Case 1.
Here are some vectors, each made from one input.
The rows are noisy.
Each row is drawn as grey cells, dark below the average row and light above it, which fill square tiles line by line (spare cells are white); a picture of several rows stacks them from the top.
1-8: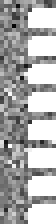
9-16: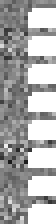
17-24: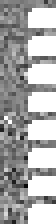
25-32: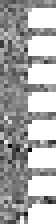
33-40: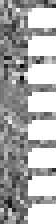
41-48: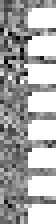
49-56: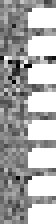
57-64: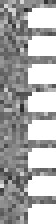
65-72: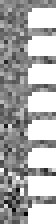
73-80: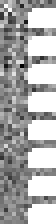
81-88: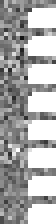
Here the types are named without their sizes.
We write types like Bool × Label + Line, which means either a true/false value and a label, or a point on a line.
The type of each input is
Line × Line.
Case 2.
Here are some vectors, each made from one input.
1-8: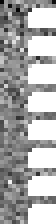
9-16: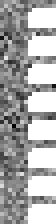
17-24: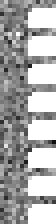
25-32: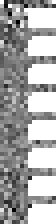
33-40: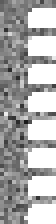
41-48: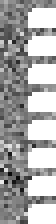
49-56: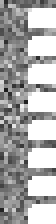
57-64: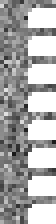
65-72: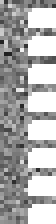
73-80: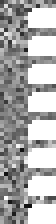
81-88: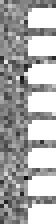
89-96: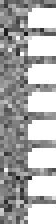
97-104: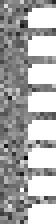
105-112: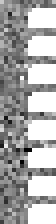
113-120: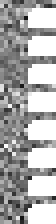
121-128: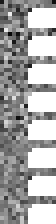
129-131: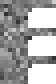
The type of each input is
Line15.
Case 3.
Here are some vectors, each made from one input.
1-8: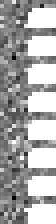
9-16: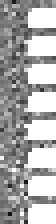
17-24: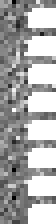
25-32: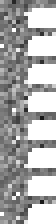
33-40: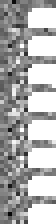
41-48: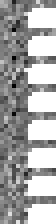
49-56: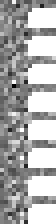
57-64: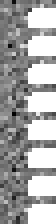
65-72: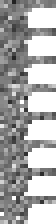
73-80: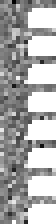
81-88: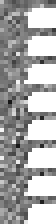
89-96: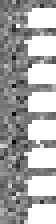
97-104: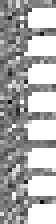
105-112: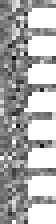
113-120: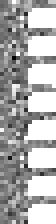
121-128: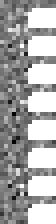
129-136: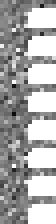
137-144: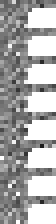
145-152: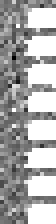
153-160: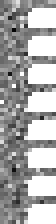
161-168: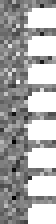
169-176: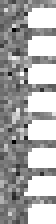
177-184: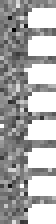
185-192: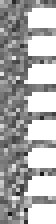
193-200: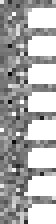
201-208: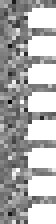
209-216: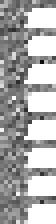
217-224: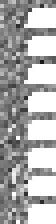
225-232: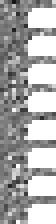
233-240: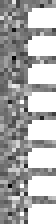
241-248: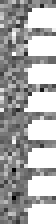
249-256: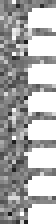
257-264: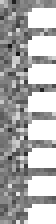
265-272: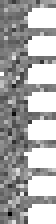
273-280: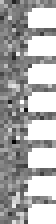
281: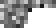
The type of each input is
Line11.
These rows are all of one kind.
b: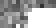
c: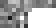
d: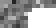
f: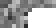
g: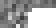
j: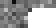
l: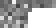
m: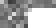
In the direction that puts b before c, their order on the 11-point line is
l, b, g, m, d, j, f, c.
